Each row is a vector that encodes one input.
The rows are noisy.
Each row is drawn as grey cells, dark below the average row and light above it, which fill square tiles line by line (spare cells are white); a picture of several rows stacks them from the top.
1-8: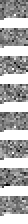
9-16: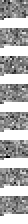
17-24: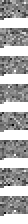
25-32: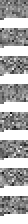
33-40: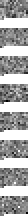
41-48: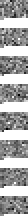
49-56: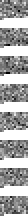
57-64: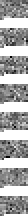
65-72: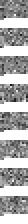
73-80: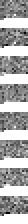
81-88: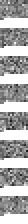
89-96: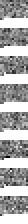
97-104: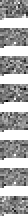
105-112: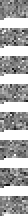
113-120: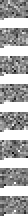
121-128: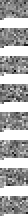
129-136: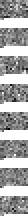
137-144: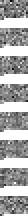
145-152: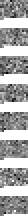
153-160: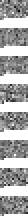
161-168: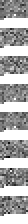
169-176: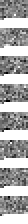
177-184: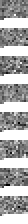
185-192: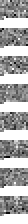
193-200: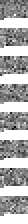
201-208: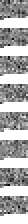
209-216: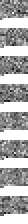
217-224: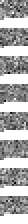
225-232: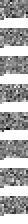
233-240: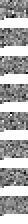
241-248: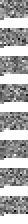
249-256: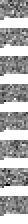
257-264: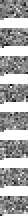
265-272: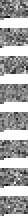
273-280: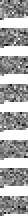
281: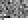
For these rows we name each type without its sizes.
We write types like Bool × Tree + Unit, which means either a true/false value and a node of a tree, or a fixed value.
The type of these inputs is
Circle × (Circle + Unit) × Line.
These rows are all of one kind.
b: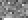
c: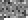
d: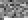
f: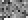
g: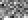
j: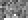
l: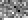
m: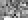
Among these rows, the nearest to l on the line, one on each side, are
f and m.
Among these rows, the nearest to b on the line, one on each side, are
c and d.
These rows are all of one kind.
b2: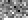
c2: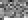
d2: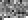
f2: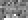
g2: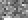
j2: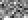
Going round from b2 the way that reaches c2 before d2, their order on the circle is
b2, j2, c2, g2, f2, d2.
